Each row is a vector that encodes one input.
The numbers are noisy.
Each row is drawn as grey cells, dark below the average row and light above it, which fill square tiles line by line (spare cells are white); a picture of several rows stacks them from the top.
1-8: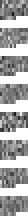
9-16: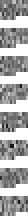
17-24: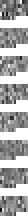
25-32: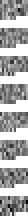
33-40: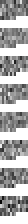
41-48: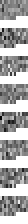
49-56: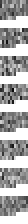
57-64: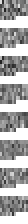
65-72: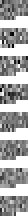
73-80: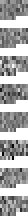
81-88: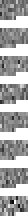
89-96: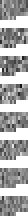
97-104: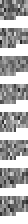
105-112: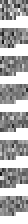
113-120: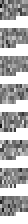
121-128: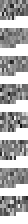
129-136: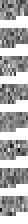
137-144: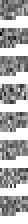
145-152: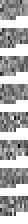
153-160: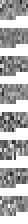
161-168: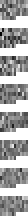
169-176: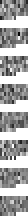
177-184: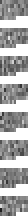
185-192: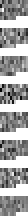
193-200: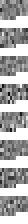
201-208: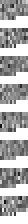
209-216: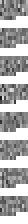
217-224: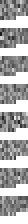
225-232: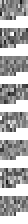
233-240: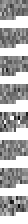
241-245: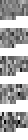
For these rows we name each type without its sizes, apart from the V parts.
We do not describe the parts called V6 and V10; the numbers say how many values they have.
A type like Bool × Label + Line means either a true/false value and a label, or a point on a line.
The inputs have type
List(Line) + V6 × V10.
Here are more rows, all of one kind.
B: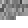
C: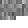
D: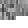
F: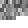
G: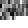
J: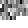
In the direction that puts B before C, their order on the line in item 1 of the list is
F, B, G, C, J, D.
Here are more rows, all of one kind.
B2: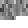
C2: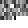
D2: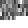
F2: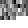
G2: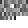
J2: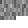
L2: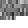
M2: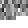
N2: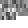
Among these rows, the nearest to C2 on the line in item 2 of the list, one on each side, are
L2 and M2.
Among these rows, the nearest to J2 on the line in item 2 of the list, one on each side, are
D2 and F2.
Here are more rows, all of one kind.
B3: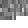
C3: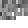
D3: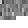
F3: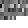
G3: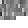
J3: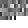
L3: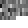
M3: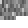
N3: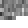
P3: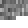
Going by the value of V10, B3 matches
F3, J3 and L3.
